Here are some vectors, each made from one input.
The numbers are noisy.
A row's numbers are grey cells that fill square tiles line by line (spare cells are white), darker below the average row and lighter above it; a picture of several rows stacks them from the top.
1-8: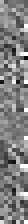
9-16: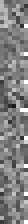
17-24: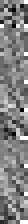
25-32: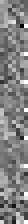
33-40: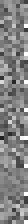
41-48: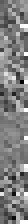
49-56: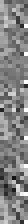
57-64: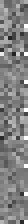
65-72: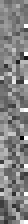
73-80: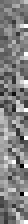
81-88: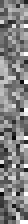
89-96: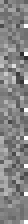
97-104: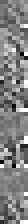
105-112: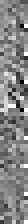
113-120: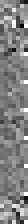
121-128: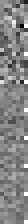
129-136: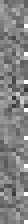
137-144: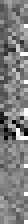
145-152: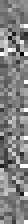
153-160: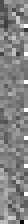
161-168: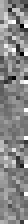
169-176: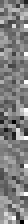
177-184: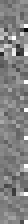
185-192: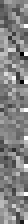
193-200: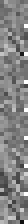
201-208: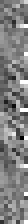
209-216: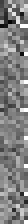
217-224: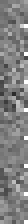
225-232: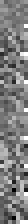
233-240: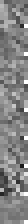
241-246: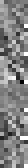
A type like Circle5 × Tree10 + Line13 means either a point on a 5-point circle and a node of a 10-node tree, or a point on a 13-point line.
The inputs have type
List2(Line5).
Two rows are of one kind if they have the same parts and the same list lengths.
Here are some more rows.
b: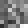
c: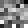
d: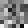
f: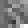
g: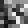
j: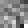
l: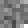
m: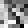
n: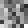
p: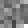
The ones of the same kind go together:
b, f, l, m, n, p
c
d, g, j

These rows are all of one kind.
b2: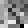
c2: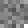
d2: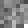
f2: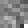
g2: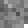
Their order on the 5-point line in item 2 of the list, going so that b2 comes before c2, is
g2, f2, b2, d2, c2.
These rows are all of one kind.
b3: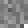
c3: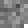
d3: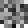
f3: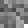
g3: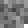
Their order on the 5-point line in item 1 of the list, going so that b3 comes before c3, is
b3, d3, g3, c3, f3.
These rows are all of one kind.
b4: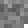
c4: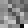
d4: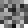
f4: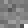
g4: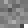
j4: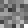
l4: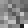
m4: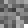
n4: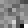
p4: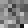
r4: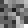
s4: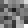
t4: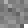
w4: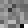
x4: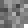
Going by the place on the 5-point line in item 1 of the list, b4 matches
d4, n4, p4 and s4.
